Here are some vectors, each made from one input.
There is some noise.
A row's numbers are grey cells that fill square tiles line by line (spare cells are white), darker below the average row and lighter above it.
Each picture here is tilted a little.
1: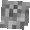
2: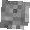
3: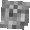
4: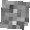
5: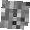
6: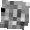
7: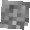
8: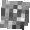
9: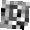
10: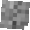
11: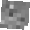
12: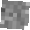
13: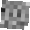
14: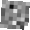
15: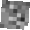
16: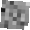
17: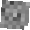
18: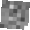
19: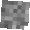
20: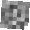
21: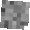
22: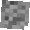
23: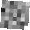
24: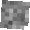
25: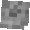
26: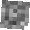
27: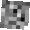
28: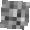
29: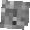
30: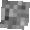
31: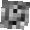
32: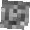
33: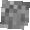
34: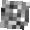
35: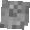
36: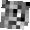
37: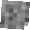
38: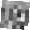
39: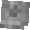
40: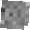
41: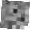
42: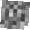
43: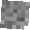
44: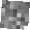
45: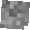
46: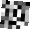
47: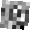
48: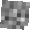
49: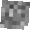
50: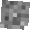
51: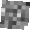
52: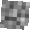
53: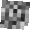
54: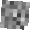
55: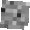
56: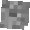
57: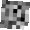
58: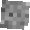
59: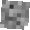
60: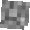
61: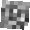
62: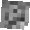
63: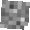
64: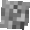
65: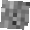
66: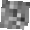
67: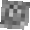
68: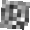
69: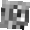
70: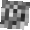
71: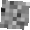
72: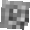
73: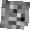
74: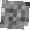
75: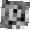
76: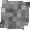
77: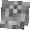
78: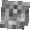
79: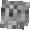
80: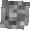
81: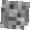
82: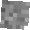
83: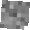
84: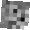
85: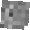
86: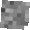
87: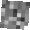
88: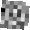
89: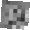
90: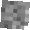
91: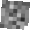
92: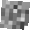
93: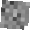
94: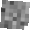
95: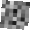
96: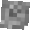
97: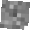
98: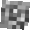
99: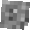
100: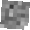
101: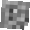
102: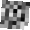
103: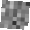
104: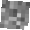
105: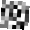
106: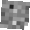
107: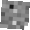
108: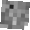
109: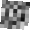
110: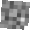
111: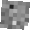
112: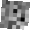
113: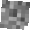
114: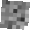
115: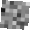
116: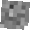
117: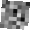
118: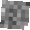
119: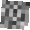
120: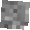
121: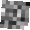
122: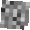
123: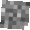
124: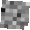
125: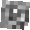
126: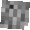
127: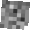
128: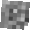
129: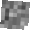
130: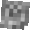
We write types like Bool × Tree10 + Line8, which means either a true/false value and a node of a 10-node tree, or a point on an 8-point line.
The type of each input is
Circle15.
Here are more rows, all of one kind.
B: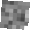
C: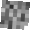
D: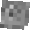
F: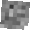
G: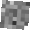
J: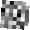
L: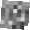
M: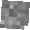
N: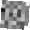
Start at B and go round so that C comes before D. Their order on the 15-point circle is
B, J, F, C, G, L, M, D, N.
